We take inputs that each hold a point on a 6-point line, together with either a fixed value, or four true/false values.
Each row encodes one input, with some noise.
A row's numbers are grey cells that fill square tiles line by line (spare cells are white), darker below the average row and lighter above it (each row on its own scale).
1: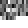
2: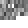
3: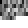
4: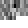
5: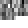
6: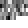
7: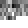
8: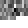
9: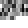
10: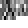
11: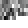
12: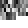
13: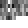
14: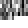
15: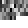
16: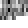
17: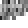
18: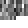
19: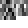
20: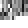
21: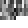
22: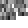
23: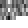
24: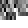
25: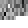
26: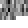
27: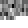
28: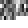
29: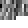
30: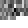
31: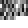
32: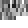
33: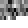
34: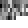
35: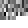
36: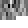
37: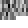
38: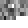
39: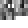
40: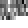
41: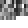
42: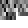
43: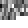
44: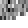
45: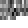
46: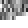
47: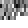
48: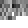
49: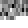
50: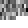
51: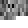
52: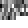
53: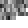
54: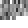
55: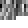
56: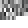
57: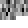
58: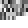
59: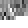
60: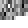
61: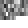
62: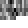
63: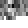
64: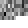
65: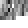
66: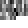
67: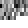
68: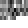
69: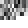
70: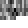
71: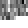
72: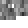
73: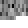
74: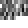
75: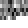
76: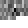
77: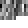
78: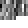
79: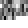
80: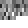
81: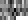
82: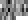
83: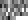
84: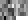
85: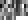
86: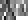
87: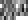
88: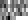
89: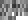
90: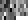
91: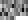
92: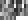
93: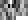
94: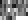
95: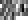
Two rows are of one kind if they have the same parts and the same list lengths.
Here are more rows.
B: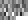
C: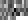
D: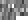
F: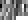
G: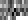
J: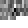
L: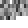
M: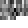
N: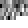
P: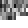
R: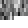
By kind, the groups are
B, D, L, N, P, R
C, F, G, J, M

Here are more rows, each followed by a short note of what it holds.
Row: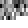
a point on a 6-point line and four true/false values
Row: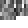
a point on a 6-point line
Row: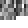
a point on a 6-point line
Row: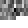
a point on a 6-point line
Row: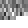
a point on a 6-point line and four true/false values
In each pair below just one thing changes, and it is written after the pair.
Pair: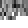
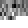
the place on the 6-point line
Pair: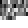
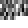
the place on the 6-point line
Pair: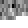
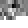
one of the four true/false values
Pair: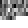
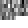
one of the four true/false values
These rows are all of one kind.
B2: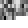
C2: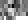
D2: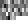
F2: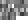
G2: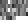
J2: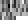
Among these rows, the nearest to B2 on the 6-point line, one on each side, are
D2 and F2.
